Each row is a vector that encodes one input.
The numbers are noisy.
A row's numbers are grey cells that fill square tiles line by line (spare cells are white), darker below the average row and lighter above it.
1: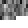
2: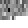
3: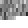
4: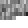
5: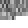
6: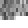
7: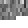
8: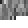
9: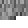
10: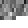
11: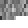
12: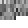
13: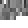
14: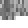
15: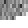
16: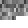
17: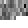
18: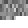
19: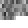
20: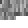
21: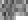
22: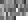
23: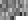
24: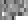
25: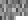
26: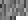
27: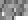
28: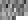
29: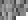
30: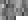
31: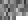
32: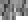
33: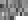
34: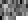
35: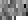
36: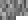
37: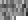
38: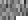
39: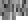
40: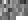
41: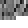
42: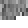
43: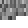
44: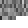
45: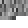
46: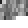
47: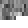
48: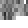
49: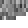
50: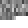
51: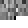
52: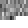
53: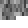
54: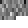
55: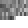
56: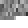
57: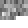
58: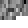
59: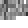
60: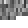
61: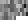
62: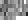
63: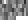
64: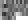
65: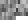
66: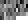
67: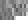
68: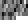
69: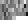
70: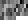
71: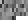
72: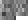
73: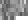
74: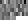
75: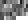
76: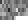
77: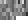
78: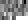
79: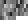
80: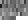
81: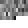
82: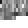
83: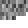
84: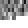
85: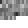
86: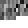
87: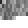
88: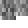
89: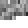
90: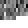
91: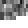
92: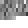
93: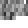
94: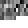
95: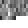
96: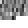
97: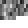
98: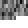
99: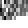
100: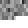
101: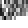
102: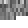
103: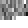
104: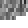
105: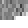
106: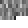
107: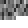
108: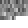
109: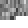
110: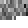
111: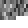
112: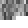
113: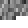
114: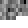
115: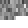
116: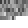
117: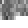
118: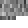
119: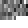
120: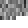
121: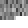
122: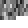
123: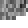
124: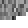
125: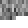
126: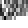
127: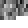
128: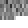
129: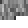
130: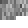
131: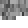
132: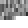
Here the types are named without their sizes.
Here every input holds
a list of points on a circle.
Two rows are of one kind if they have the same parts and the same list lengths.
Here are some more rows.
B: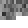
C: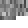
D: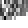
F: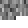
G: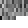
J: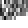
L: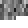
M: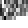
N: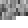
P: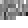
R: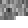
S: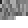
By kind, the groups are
B, C, F, G
D, J, M
L
N, P, R, S

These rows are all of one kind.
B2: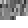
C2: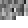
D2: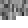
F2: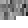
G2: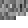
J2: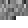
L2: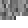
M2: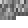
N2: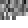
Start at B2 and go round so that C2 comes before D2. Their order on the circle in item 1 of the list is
B2, G2, C2, N2, J2, D2, L2, F2, M2.
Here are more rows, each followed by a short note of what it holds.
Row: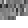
a list of three items
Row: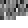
a list of one item
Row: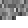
a list of three items
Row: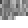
a list of two items
